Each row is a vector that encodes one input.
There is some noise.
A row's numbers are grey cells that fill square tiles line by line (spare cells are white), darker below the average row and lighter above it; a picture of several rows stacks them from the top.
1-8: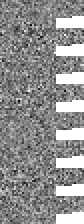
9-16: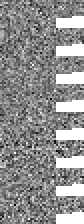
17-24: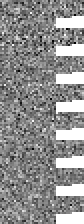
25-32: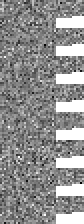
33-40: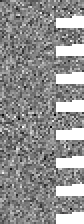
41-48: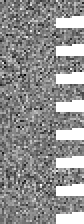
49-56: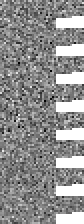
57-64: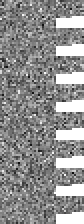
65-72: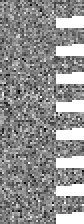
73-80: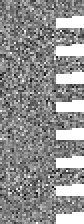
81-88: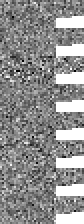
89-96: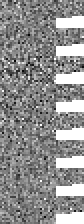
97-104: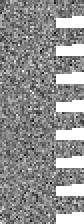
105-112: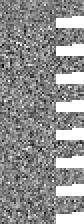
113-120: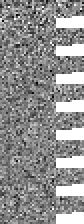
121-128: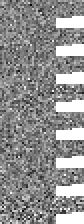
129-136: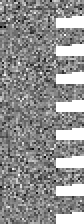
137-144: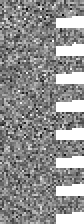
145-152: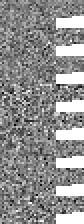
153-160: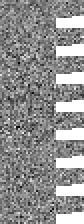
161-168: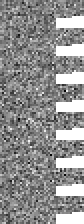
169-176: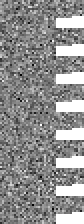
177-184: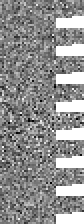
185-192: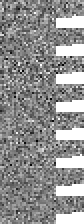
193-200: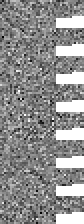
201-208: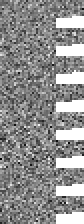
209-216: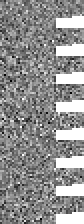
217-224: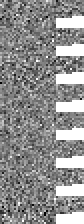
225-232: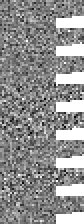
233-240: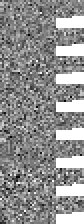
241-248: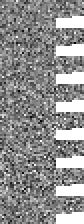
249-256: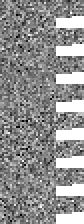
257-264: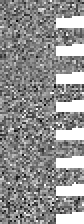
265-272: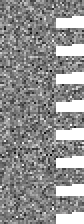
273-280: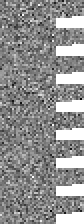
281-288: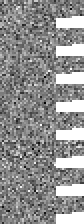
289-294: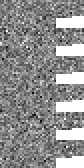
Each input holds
a point on an 8-point circle and a true/false value, together with either a fixed value, or a node of a 16-node tree.
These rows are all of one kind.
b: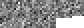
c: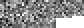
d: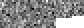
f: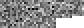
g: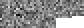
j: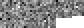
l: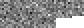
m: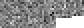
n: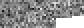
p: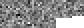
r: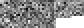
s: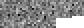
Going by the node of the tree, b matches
f, g, p and s.
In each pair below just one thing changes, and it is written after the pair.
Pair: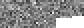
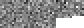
the node of the tree
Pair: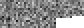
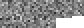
the node of the tree
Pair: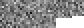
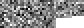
the place on the 8-point circle
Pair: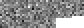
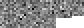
the true/false value
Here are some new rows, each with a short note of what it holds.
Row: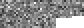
a point on an 8-point circle, a node of a 16-node tree and a true/false value
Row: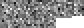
a point on an 8-point circle, a node of a 16-node tree and a true/false value
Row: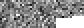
a point on an 8-point circle and a true/false value
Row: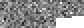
a point on an 8-point circle, a node of a 16-node tree and a true/false value
